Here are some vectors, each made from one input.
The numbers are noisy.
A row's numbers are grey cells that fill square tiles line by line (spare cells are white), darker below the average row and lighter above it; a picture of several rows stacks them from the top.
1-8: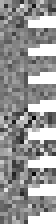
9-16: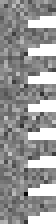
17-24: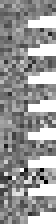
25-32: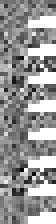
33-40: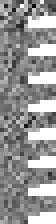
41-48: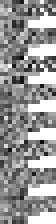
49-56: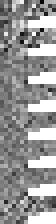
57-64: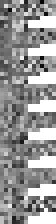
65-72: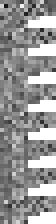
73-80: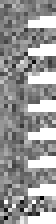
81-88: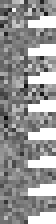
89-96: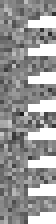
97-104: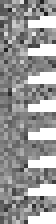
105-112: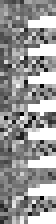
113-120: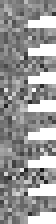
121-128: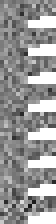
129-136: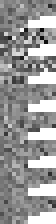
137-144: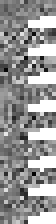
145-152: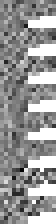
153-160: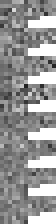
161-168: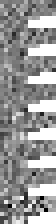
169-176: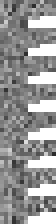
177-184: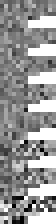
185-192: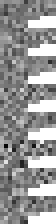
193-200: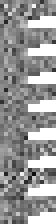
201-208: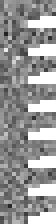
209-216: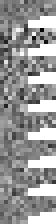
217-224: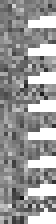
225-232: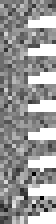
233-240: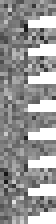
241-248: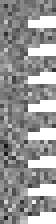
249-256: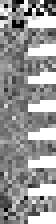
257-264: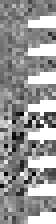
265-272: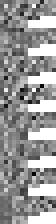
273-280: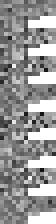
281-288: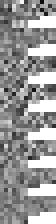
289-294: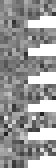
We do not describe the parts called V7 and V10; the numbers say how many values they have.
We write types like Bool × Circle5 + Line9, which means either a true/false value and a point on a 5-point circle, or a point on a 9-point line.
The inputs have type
(Line9 + V7) × V10 + List3(Line4).
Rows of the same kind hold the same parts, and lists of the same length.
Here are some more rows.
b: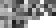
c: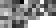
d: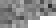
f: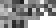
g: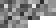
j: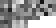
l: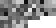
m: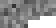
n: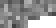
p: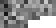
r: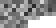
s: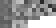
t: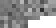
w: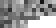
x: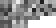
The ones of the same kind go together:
b, n
c
d, j, r, s, w, x
f, g
l, m, t
p

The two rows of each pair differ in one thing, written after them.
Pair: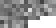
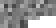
the value of V10
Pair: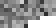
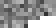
the value of V10
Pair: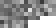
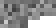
the place on the 9-point line
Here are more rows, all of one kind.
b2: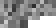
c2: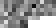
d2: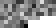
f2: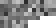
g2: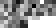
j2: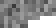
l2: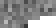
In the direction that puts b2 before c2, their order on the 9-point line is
f2, l2, b2, c2, g2, d2, j2.
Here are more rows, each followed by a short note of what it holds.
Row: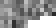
a list of three items
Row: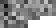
the empty list
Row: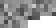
a list of three items
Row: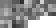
a list of three items
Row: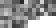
a list of two items
